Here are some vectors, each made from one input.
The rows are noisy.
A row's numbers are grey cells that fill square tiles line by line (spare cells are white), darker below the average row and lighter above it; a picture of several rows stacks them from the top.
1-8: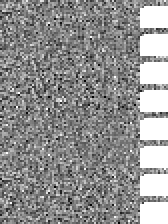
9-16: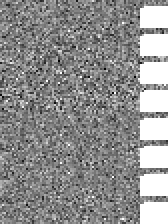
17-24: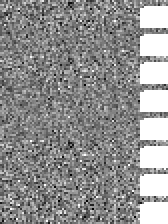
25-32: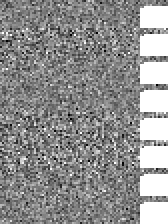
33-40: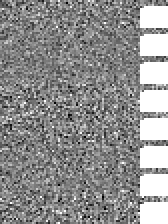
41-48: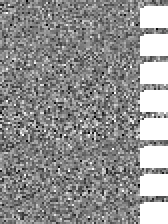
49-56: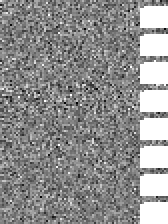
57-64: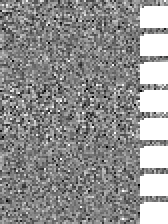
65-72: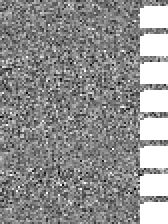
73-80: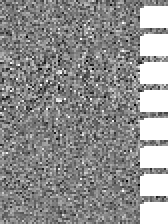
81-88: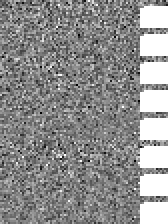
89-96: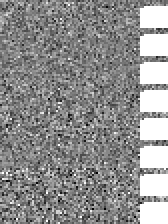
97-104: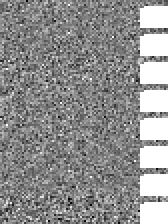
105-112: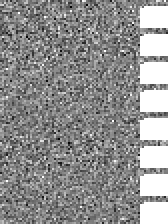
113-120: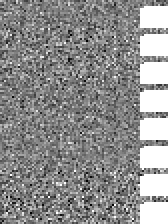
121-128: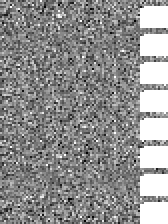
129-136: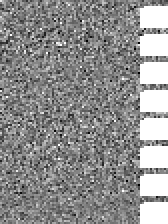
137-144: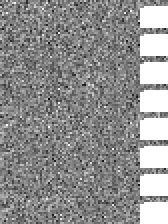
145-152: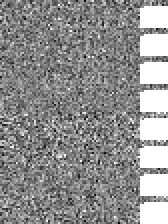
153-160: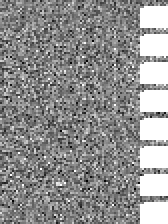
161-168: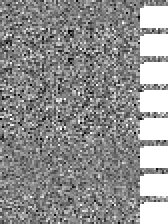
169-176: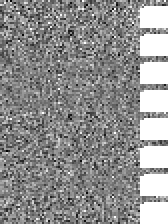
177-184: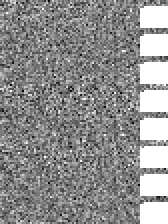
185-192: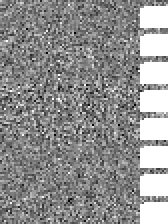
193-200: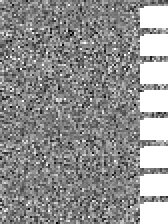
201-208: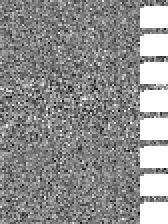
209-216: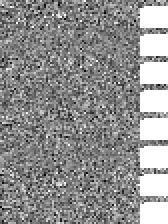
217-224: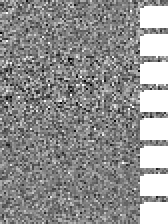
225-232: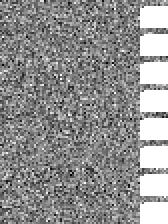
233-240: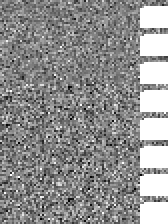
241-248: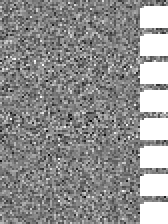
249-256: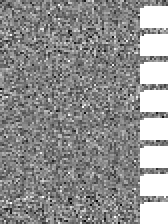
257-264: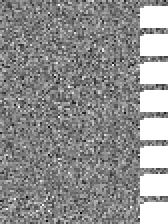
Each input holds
either one of 6 labels and a true/false value, or a point on each of two 6-point lines and a point on a 7-point line.
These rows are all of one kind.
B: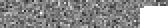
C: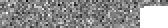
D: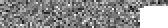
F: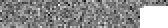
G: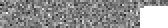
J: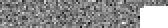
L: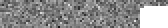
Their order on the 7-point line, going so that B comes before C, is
B, L, G, J, F, D, C.
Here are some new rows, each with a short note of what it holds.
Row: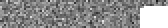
a point on each of two 6-point lines and a point on a 7-point line
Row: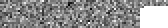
one of 6 labels and a true/false value
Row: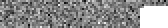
a point on each of two 6-point lines and a point on a 7-point line
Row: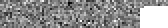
one of 6 labels and a true/false value
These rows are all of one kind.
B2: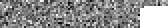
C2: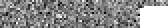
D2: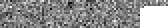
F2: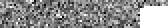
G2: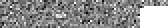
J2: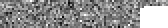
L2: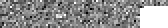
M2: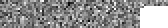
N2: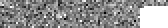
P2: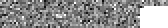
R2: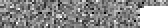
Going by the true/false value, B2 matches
D2, J2 and M2.
